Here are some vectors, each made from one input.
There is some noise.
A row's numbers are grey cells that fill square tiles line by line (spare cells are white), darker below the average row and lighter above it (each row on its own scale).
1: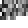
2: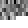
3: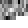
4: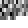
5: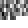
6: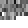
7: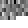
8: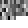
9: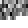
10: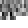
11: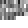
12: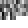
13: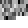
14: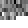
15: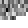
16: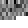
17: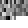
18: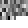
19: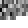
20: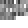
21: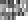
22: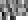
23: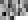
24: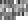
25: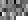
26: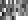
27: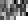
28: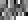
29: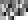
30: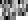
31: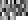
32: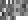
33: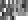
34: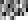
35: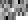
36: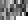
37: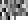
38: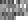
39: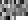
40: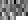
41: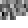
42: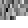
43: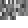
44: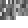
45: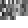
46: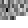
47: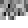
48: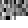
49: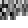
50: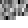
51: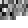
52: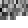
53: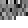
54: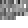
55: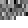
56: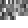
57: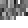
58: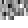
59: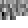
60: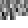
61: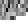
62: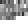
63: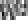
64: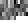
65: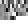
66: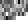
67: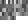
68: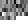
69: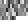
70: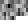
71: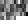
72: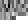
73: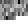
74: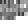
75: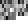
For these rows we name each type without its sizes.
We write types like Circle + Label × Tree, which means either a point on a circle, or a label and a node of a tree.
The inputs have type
Bool × Line.
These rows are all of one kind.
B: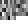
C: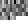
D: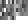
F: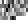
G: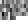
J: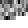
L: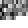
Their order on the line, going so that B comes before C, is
J, B, C, F, G, L, D.
